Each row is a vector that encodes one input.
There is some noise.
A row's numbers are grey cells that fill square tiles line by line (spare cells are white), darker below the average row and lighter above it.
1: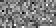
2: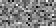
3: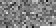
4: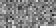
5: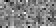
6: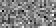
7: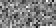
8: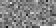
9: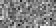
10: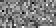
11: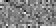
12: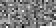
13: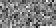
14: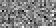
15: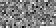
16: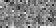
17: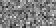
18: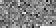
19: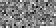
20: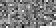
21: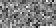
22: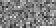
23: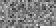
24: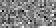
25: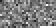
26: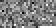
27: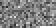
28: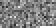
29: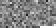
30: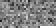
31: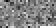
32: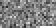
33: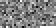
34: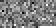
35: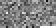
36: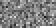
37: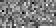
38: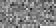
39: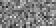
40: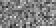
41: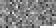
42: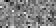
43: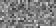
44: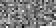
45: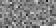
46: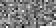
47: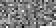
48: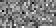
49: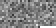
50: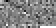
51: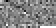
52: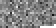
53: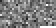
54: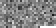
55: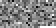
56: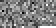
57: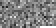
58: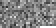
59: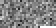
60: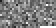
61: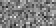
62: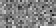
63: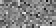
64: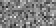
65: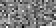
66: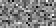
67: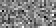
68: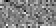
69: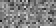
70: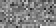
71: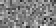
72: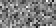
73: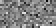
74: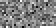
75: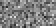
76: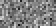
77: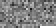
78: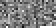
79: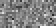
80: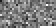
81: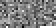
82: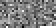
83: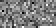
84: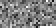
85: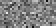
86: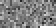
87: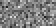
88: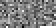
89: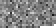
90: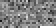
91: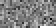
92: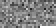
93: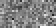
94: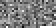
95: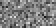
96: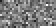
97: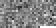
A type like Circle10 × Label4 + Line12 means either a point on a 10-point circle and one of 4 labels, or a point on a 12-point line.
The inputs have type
Bool × Bool × Bool + Circle13.
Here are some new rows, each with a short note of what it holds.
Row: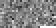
a point on a 13-point circle
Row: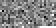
three true/false values
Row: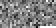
three true/false values
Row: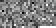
three true/false values
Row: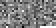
three true/false values
